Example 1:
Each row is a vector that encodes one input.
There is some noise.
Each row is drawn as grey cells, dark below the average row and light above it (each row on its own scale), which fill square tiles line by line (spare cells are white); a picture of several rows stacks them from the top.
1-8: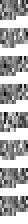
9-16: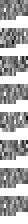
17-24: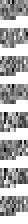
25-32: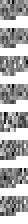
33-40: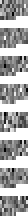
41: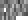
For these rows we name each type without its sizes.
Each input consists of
a label.
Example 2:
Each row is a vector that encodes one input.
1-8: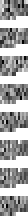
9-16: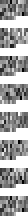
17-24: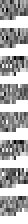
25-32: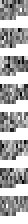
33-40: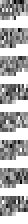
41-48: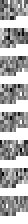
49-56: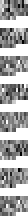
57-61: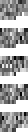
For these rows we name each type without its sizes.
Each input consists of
four true/false values.
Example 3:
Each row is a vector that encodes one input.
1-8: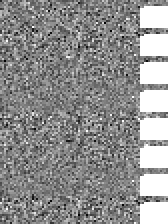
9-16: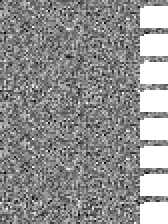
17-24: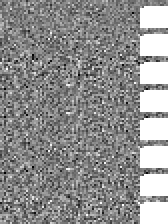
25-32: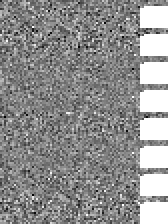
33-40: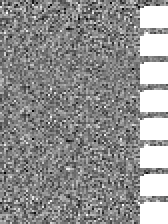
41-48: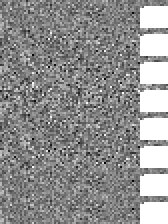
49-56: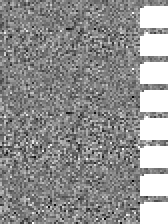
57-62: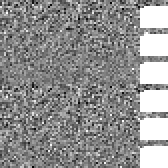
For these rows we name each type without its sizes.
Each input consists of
three true/false values.
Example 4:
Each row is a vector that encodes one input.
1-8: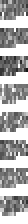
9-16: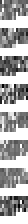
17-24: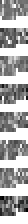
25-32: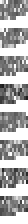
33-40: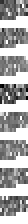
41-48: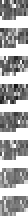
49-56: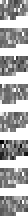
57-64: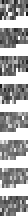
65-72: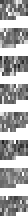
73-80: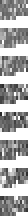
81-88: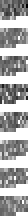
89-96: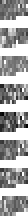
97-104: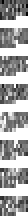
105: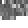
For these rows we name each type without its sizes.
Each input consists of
a label.
